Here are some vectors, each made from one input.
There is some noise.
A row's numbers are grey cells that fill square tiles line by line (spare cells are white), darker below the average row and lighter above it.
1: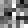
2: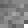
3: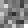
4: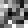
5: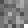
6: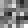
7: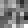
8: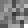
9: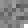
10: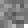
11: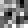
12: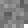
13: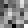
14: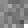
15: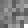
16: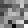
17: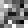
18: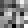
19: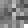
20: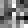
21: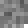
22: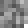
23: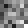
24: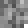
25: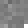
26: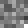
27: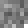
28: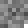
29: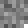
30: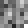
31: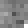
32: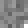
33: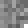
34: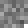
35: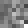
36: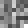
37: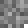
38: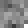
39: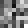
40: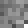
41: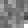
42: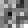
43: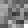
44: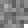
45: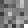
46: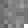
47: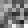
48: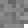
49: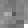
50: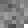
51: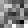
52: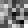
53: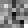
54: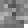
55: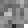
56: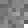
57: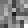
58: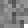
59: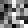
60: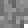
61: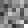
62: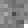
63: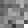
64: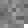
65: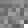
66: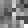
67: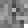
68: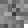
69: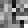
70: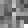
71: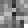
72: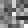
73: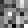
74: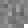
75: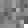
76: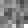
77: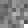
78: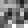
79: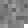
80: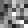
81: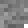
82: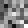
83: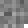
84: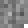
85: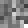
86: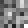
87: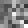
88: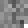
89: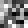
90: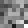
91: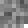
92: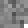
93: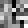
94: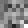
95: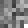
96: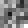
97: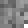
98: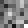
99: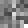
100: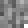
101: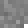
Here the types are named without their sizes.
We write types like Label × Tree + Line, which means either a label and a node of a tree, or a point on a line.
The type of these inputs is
(Bool × Bool × Bool + Line) × Line.
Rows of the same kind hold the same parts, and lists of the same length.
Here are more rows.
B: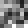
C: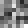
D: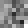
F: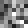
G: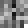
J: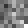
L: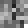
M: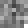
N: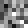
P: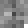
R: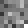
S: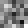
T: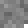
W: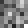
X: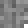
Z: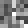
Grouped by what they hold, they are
B, J, R, W
C, D, F, G, L, M, N, P, S, T, X, Z

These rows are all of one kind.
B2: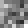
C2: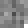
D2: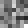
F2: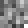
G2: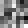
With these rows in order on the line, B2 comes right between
C2 and D2.
